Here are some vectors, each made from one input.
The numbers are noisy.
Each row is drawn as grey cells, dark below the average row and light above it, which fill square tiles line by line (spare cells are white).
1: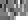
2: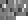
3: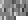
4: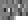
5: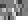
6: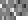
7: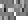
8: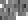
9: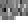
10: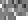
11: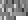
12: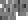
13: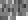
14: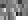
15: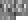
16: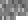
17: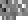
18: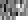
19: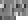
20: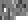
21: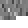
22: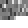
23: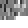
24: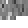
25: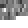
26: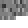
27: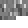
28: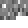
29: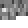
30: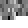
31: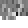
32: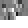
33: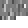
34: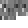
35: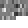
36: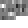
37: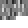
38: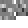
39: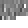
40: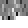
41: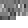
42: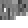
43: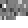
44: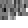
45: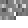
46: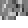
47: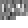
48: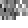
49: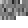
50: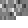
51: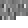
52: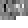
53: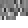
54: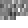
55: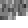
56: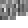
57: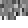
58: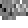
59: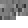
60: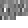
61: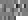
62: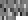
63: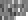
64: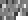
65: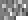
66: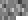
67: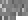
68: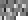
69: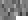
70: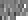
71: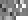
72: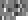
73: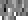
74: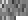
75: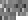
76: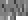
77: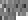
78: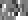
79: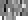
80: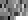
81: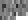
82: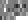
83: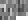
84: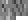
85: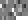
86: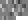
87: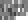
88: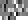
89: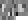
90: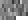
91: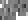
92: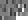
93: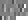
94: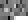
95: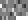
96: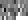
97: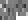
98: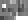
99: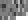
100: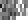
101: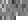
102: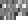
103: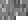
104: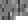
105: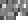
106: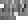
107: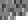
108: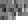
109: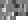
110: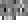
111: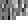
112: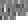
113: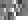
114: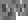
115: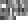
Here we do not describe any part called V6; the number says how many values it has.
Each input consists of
a node of an 8-node tree and a value of V6, together with either a fixed value, or three true/false values.
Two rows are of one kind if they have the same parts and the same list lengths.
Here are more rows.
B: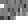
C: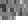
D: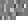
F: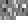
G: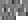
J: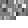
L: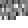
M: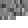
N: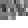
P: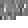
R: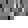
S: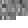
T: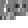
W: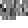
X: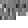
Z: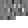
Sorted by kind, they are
B, C, F, G, J, L, N, R, W, Z
D, M, P, S, T, X

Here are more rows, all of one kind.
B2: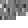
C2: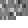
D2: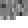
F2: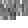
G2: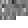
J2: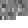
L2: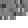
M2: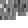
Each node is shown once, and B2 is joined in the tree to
L2 and M2.
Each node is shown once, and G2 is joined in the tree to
F2 and J2.
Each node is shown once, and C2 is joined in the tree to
D2.
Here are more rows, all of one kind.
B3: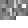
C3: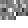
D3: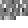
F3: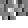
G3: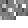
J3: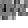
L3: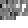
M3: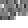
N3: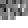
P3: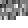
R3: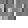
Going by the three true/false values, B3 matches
C3, F3, G3 and R3.
